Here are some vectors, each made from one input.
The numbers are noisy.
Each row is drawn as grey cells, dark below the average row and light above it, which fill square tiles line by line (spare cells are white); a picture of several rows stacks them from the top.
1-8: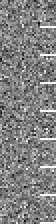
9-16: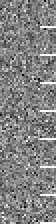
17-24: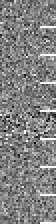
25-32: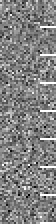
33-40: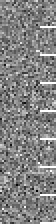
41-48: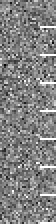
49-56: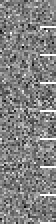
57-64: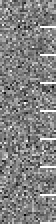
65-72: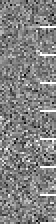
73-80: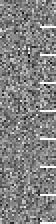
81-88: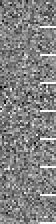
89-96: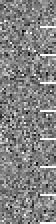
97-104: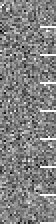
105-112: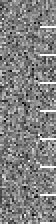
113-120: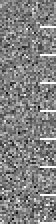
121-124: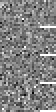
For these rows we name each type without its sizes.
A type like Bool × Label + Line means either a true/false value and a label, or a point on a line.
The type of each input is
Bool × Bool × Bool × Line × Line × Tree.
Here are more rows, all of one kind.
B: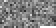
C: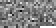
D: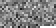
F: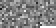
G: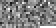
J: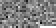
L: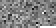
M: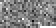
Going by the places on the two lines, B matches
C and J.
